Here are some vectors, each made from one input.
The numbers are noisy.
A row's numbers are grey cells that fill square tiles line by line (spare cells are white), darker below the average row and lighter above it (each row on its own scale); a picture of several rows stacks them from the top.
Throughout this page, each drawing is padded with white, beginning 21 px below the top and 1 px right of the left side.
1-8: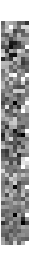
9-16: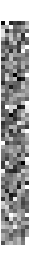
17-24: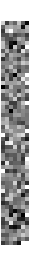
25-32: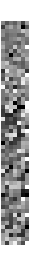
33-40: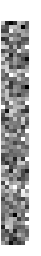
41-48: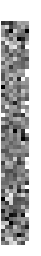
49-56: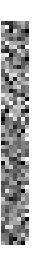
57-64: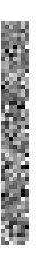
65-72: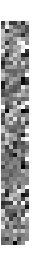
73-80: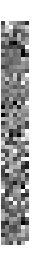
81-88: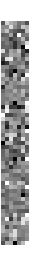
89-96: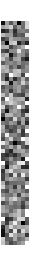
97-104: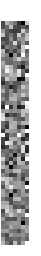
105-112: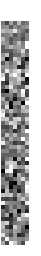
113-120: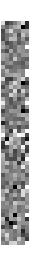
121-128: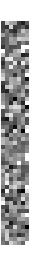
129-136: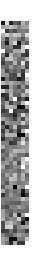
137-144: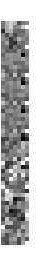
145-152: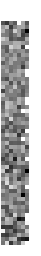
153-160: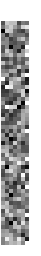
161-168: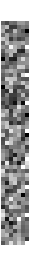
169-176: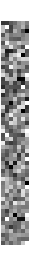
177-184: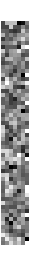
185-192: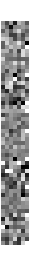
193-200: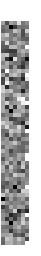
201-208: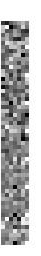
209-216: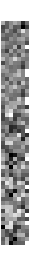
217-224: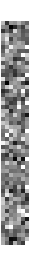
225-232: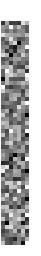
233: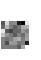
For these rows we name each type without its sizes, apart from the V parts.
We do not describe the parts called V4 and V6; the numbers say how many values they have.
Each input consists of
either a value of V4 and a value of V6, or a list of points on a line.
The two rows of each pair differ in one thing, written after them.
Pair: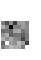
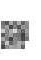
the value of V4
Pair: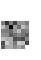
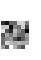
the value of V4
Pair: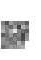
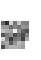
the value of V6
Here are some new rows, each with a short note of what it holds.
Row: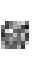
a list of one item
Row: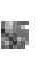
a list of two items
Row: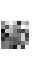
a list of two items
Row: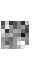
the empty list
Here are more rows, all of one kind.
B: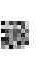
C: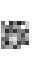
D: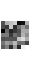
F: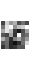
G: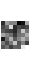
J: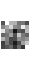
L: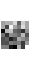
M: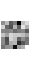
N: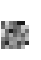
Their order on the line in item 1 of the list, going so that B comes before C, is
D, G, N, B, C, M, L, J, F.
